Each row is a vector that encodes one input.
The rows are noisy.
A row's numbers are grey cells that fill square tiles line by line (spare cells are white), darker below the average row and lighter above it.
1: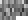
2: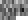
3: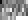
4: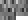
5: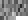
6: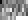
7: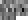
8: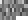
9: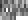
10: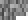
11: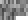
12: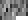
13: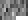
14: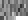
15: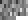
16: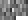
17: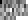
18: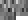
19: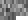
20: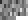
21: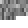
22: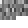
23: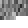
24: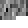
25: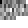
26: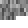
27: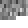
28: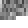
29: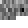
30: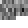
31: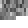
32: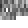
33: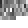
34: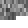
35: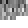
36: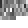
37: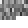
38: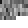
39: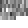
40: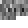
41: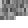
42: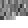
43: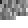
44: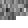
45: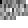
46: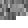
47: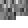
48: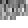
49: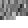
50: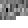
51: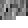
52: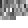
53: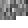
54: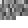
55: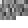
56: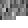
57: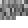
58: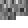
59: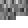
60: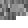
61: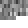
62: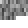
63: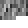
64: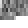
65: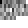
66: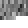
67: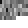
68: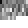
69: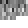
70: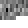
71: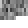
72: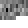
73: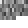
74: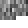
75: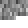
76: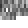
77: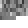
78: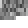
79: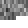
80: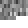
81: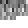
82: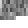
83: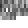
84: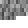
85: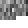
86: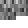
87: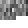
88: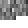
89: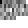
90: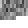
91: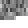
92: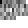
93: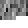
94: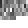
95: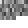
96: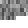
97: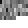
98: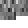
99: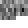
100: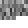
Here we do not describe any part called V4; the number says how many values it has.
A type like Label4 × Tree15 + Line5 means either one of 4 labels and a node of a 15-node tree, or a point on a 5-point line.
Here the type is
Circle6 × List2(Bool × V4).
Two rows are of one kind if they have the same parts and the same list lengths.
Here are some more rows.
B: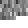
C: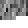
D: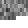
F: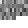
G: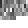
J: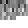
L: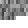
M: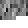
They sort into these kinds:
B, F, L
C, D, M
G, J

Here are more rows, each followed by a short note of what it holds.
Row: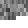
a point on a 6-point circle, together with a list of one item
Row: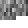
a point on a 6-point circle, together with a list of one item
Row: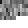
a point on a 6-point circle, together with a list of one item
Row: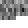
a point on a 6-point circle, together with a list of two items
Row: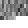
a point on a 6-point circle, together with a list of two items
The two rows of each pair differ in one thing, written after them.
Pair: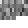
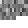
the true/false value in item 1 of the list
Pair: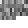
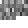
the value of V4 in item 2 of the list
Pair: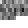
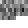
the value of V4 in item 2 of the list
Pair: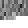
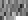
the true/false value in item 1 of the list
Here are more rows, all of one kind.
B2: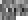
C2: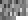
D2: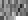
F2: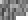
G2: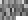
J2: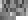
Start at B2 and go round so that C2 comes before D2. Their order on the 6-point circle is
B2, F2, C2, J2, D2, G2.
